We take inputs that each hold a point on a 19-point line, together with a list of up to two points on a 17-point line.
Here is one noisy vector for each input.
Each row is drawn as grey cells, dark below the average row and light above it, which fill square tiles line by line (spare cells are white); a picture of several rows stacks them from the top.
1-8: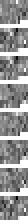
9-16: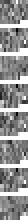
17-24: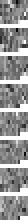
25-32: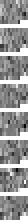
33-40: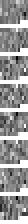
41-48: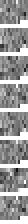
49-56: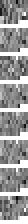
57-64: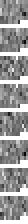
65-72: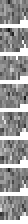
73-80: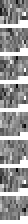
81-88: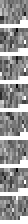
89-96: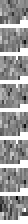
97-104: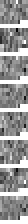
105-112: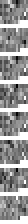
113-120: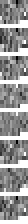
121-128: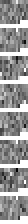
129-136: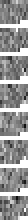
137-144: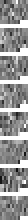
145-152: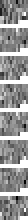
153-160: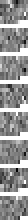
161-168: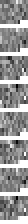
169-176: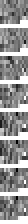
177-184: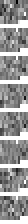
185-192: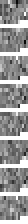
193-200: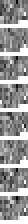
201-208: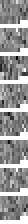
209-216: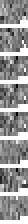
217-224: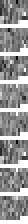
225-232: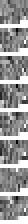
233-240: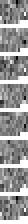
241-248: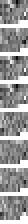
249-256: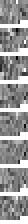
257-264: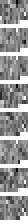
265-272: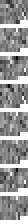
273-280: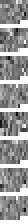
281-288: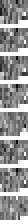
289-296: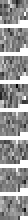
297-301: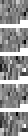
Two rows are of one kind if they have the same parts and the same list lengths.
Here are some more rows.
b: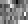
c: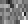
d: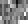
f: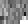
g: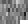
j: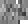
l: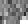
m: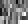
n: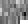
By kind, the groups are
b, d, m
c, f, l
g, j, n

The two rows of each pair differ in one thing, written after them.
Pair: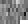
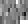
the place on the 19-point line
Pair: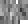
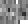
the place on the 17-point line in item 1 of the list
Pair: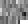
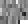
the place on the 17-point line in item 2 of the list
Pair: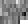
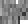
the place on the 17-point line in item 1 of the list
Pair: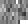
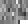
the place on the 17-point line in item 2 of the list
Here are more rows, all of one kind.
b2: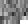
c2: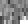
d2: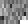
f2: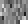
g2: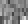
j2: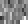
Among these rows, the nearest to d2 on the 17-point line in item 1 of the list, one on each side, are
b2 and f2.
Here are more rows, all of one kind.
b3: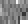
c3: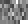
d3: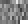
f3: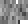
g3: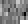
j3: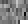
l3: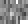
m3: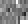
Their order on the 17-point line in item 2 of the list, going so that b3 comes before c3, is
j3, m3, b3, l3, g3, d3, c3, f3.
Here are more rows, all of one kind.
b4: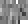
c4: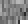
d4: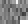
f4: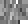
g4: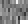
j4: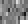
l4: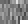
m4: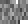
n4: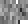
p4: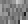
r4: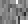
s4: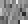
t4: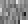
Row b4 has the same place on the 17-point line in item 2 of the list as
d4, m4, p4 and s4.
